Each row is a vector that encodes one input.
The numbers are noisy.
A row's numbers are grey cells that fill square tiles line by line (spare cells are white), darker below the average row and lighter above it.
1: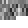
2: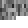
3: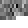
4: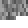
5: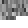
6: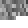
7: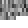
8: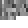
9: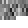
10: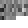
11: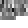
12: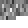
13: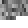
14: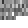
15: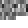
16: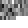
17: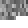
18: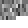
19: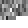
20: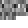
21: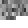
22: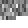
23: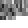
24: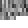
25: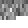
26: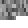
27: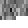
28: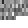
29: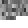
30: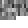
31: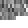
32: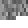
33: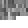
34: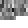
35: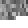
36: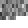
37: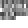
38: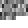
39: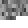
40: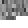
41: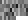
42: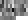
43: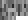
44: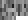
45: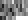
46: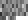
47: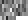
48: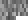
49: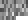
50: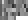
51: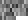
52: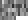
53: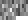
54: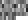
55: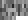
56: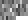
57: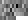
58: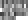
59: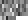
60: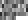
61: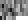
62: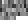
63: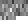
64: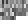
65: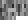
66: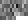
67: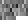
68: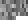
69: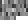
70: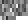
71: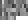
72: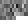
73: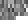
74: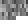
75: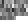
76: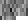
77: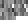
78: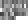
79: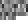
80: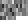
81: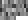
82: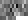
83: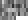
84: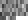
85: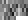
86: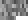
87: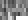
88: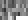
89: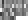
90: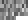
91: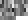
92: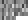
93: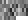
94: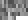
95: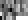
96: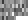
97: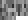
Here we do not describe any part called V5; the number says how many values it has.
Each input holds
a value of V5, together with either a point on a 6-point line, or a node of a 7-node tree.
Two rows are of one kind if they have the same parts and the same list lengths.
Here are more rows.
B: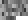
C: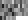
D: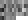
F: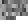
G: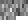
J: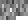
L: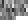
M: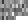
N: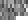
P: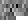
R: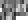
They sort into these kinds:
B, F, G, J, L, M, N
C, D, P, R

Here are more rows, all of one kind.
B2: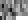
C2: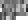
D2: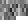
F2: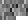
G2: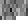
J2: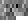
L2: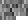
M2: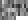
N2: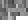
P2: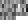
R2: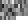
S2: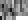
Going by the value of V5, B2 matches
R2 and S2.
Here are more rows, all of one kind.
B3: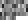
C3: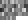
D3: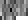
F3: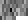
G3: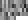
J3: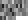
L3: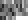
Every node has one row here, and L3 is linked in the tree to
J3.
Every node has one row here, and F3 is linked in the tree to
B3 and D3.
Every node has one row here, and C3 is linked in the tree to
B3 and G3.
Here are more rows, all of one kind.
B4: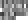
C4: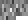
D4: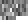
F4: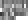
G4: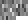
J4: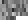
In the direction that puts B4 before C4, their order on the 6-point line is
D4, J4, G4, F4, B4, C4.
